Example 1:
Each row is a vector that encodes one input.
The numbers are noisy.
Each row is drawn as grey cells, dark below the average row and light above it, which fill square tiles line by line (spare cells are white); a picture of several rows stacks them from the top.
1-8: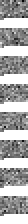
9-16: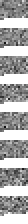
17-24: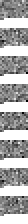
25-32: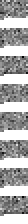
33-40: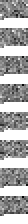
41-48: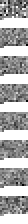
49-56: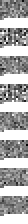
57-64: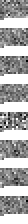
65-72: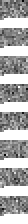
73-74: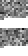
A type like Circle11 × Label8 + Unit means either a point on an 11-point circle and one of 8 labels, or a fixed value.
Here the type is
List2(Line7).
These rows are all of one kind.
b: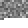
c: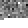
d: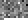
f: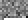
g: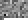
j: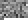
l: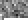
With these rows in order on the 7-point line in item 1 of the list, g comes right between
b and j.
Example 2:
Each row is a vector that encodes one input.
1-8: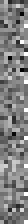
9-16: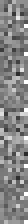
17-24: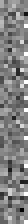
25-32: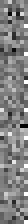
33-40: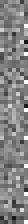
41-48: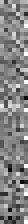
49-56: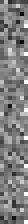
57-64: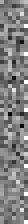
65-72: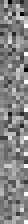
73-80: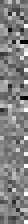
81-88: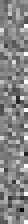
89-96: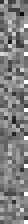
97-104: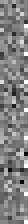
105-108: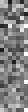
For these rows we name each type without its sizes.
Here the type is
(Bool × Bool × Bool × Bool + Unit) × Line.
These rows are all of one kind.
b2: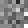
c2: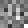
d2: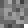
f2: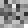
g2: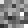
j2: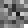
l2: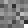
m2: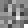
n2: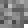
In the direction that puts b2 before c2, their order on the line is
j2, n2, d2, l2, b2, c2, g2, m2, f2.
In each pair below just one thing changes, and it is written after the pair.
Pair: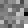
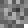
the place on the line
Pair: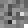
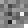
the place on the line
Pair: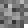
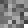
the place on the line
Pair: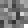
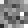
the place on the line
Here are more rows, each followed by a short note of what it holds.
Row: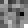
a point on a line
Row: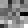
a point on a line
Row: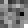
a point on a line
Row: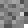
a point on a line and four true/false values
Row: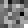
a point on a line
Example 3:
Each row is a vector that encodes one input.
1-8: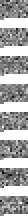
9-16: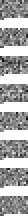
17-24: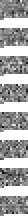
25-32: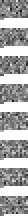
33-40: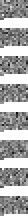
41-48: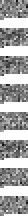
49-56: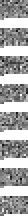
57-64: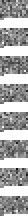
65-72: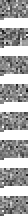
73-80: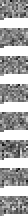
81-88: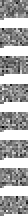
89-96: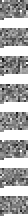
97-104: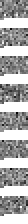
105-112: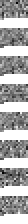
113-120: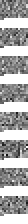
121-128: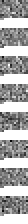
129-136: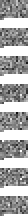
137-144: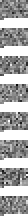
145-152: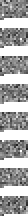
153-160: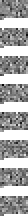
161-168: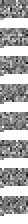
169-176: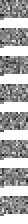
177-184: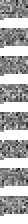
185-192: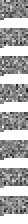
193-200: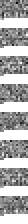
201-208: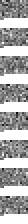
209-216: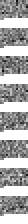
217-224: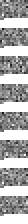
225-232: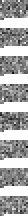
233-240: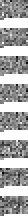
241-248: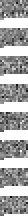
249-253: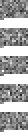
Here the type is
Line18 × (Tree19 + Unit).
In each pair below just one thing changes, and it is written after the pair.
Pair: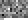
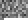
the place on the 18-point line
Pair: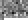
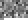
the node of the tree
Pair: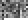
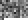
the node of the tree
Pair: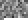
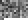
the place on the 18-point line
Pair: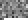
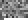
the node of the tree
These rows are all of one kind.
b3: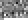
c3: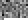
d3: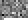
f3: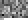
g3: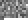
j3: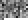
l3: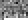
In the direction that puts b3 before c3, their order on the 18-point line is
f3, d3, g3, b3, l3, c3, j3.
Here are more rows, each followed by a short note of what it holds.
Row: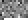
a point on an 18-point line and a node of a 19-node tree
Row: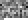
a point on an 18-point line
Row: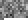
a point on an 18-point line and a node of a 19-node tree
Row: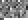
a point on an 18-point line
